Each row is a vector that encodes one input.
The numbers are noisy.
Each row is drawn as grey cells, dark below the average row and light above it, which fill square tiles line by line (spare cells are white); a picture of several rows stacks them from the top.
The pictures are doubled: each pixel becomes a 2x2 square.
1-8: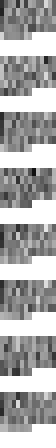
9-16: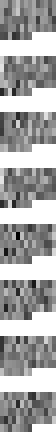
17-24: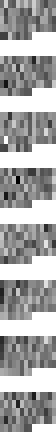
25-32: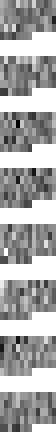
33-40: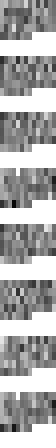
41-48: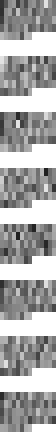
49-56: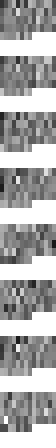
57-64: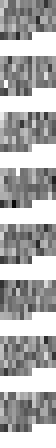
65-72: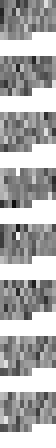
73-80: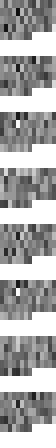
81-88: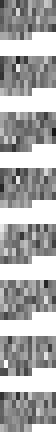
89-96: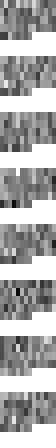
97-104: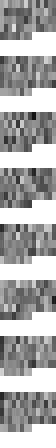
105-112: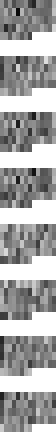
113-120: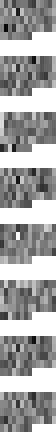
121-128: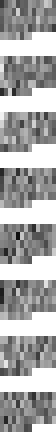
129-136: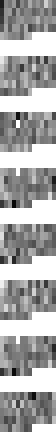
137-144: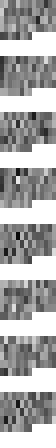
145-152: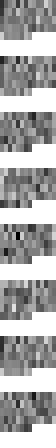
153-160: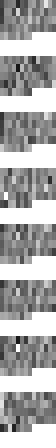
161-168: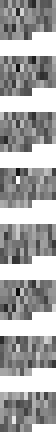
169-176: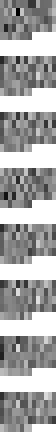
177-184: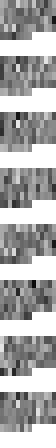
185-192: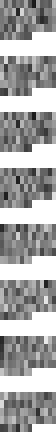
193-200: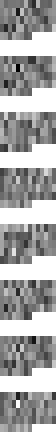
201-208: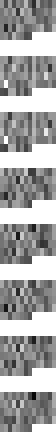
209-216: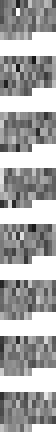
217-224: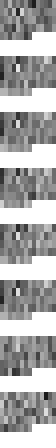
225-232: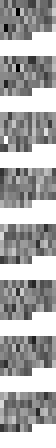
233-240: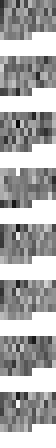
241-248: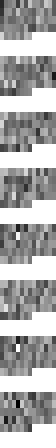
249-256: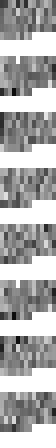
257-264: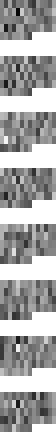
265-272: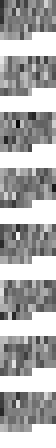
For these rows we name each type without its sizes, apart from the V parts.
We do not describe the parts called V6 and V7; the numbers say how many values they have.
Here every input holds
either a label, or a point on a line and three true/false values, or a value of V6 and a value of V7.
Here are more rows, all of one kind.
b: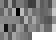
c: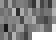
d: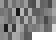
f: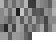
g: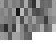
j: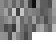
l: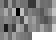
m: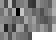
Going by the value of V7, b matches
c and d.
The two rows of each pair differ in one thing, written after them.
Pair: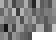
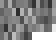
the value of V7
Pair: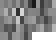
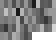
the value of V6
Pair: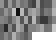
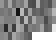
the value of V6
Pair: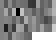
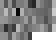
the value of V7
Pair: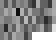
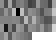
the value of V6
